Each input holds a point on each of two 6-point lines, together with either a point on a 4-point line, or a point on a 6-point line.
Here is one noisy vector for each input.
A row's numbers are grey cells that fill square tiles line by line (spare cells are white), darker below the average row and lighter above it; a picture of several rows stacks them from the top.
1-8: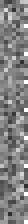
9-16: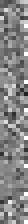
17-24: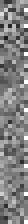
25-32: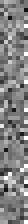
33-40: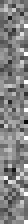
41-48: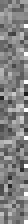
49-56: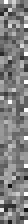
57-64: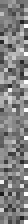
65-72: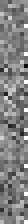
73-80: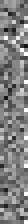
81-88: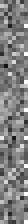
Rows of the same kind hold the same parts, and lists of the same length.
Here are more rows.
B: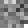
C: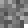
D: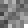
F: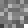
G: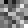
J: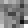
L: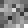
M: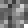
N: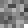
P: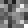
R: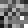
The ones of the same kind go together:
B, C, D, F, J
G, L, M, N, P, R

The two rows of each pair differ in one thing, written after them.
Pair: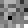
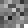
the place on one of the two 6-point lines
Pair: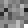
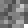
the place on one of the two 6-point lines
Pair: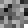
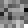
the place on the 4-point line
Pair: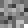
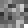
the place on the 4-point line
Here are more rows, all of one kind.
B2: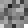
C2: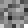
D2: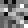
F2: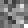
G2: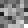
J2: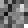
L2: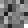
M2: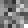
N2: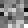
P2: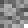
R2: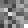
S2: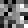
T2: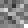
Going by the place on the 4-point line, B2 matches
C2, M2 and T2.
